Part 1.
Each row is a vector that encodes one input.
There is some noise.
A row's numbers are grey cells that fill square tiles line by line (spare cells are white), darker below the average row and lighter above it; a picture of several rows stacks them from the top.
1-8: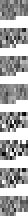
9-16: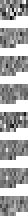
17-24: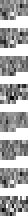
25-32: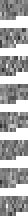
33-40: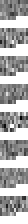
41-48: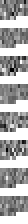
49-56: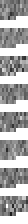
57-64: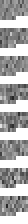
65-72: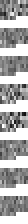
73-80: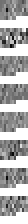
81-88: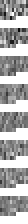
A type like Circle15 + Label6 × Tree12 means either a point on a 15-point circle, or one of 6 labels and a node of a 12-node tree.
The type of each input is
Bool × Bool × Bool.
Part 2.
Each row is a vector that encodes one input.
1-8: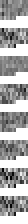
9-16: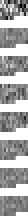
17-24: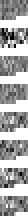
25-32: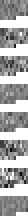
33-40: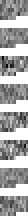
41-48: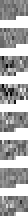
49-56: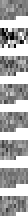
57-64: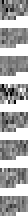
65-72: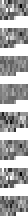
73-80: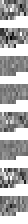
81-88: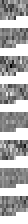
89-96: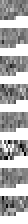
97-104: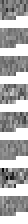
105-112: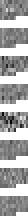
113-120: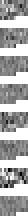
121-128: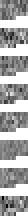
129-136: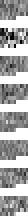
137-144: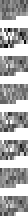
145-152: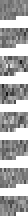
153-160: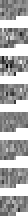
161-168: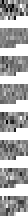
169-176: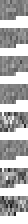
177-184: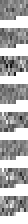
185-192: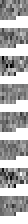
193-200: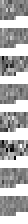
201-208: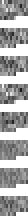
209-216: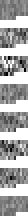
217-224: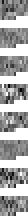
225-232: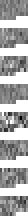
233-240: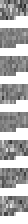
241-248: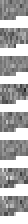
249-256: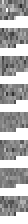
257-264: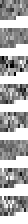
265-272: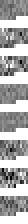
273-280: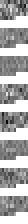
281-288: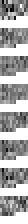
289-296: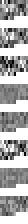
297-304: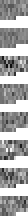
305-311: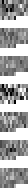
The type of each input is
Label6.
